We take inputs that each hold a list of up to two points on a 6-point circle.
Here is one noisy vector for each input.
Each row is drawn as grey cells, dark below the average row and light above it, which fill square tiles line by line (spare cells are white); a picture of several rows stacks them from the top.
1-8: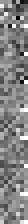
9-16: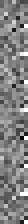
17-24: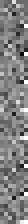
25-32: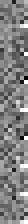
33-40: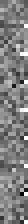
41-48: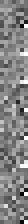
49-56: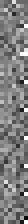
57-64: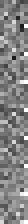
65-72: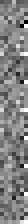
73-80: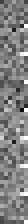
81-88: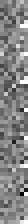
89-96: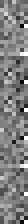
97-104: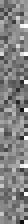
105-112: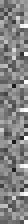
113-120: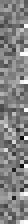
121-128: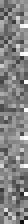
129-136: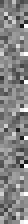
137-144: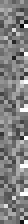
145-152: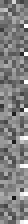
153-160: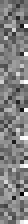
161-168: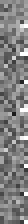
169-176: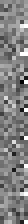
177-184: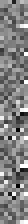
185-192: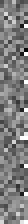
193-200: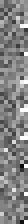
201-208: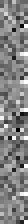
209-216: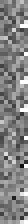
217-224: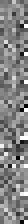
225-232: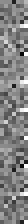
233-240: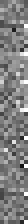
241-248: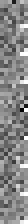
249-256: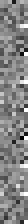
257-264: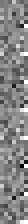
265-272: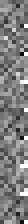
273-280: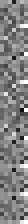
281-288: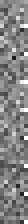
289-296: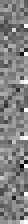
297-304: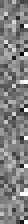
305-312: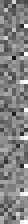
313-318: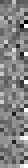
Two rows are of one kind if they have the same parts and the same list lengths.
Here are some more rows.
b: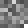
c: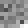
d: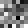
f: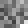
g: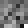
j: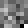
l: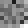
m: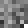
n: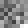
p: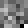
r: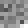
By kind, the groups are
b, g, j, m, p
c, f, l, n, r
d

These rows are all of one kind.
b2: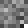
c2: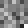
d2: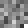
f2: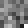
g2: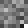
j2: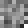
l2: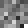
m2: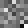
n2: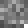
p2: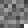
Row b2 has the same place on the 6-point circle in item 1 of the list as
g2, n2 and p2.
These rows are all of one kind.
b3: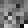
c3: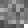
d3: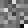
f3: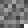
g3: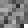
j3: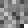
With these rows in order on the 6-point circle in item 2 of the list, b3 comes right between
d3 and f3.
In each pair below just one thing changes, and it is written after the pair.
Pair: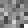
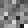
the place on the 6-point circle in item 2 of the list
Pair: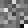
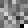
the place on the 6-point circle in item 1 of the list
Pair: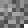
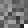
the place on the 6-point circle in item 2 of the list
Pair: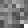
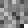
the place on the 6-point circle in item 1 of the list
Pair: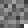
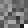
the place on the 6-point circle in item 1 of the list
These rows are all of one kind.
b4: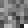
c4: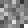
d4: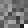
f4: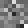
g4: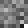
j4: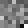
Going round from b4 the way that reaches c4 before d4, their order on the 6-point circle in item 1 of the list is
b4, c4, j4, f4, g4, d4.
